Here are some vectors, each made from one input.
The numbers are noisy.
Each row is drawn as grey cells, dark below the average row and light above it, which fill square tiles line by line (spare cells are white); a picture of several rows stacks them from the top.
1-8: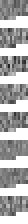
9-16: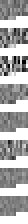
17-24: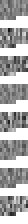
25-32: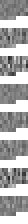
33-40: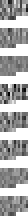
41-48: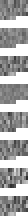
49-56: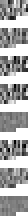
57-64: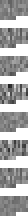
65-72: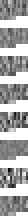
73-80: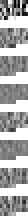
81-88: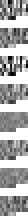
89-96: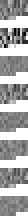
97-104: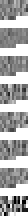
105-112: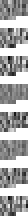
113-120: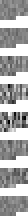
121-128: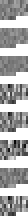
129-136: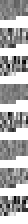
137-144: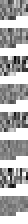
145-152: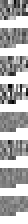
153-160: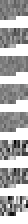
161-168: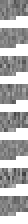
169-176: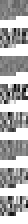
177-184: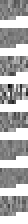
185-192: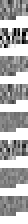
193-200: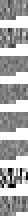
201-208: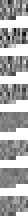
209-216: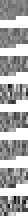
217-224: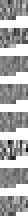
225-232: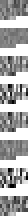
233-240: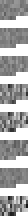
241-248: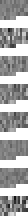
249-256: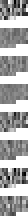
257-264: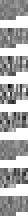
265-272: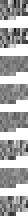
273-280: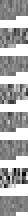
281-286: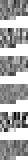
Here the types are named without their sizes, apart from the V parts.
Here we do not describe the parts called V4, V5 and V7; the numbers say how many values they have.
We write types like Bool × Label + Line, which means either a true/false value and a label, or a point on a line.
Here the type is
Bool × (Circle + Unit) × (Tree × V7 + Unit) × V4 × V5.
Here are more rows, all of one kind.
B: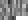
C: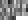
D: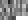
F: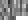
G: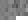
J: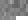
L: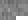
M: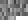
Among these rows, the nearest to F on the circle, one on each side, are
G and L.
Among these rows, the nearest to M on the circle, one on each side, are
B and L.
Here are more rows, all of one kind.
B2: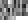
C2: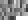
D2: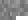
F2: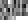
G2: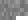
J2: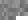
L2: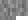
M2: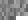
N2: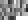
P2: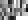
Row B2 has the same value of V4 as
J2 and N2.
